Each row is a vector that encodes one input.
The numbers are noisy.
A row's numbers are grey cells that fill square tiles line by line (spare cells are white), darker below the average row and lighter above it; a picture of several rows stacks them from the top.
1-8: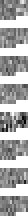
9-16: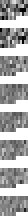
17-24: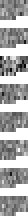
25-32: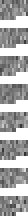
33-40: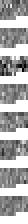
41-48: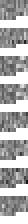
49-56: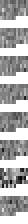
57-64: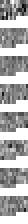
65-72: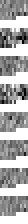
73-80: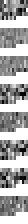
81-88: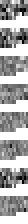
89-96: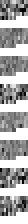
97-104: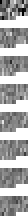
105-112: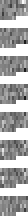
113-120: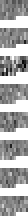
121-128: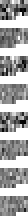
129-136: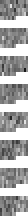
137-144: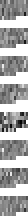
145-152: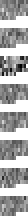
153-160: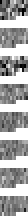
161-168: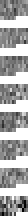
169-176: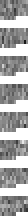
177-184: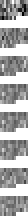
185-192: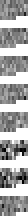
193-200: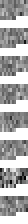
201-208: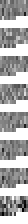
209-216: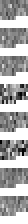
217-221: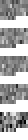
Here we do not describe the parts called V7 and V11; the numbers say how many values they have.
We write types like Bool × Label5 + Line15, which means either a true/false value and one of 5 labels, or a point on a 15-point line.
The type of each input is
(Line5 + V7) × V11 + Line8.
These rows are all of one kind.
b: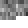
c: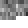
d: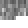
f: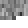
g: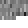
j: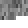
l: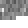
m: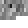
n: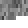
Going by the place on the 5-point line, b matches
c, d and l.
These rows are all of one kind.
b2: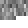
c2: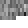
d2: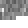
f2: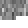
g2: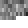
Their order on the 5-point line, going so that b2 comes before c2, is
d2, g2, f2, b2, c2.
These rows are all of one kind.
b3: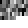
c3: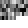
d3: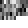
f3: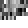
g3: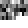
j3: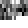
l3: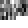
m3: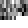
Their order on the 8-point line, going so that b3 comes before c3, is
b3, c3, g3, j3, m3, l3, d3, f3.
